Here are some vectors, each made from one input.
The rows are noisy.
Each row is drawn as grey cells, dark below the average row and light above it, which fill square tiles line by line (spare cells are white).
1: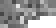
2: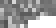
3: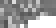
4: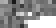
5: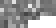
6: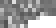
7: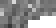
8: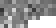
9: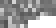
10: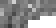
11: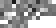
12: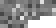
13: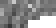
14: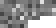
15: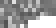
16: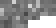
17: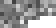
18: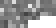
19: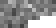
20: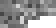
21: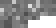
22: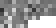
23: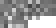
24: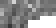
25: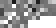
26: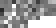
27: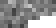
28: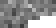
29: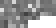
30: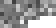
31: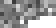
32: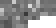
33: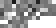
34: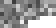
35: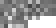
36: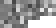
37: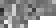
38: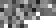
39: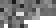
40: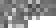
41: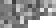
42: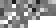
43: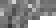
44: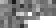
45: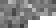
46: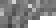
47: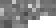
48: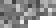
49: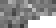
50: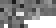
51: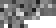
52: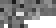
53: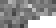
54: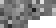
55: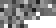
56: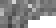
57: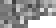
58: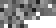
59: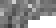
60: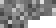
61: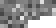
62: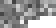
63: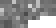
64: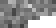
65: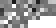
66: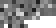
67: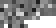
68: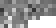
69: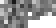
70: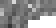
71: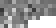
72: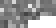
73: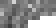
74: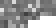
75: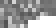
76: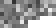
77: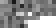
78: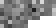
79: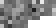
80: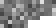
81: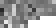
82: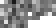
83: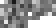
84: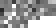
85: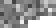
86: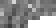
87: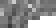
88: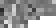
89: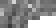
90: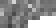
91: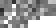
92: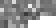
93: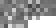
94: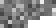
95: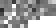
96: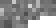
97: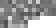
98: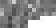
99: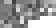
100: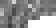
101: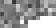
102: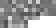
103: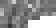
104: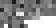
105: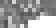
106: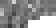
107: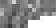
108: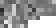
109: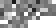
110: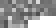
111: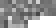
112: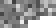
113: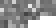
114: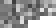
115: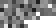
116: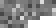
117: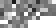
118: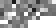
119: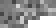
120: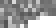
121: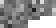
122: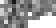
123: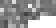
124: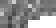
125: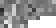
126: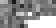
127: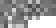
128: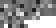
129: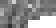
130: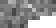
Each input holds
either a point on a 5-point line, or a point on a 6-point line, or a point on a 12-point line.
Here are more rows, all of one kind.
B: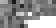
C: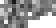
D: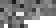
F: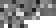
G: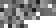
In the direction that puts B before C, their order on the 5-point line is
G, F, D, B, C.
